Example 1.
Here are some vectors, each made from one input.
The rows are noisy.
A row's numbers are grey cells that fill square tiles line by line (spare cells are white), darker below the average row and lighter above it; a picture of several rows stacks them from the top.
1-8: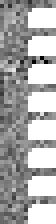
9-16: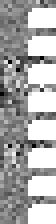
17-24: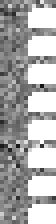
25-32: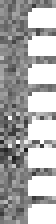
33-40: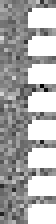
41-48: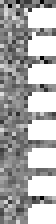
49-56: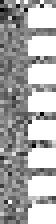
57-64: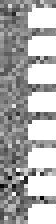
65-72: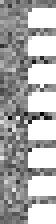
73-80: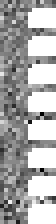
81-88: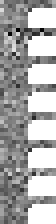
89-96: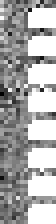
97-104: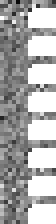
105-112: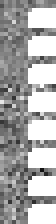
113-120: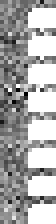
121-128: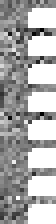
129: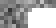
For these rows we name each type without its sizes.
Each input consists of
a point on a line, together with either a fixed value, or three true/false values.
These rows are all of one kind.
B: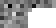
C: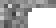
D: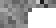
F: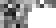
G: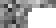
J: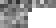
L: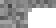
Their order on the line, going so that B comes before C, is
J, B, L, F, C, G, D.
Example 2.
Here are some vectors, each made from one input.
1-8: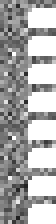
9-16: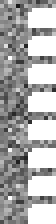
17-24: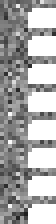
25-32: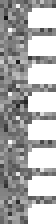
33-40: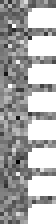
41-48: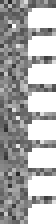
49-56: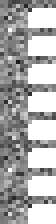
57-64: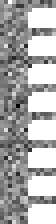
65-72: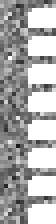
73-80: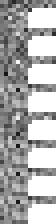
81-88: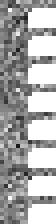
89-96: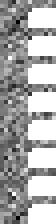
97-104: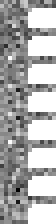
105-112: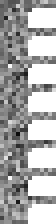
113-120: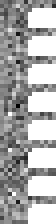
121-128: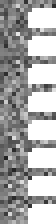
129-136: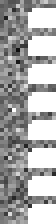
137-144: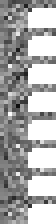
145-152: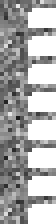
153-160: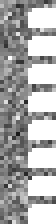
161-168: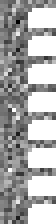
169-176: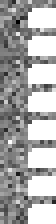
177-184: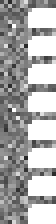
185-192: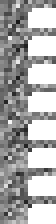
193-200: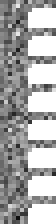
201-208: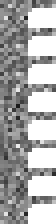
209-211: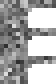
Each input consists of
either a point on an 11-point line, or a point on a 13-point line.
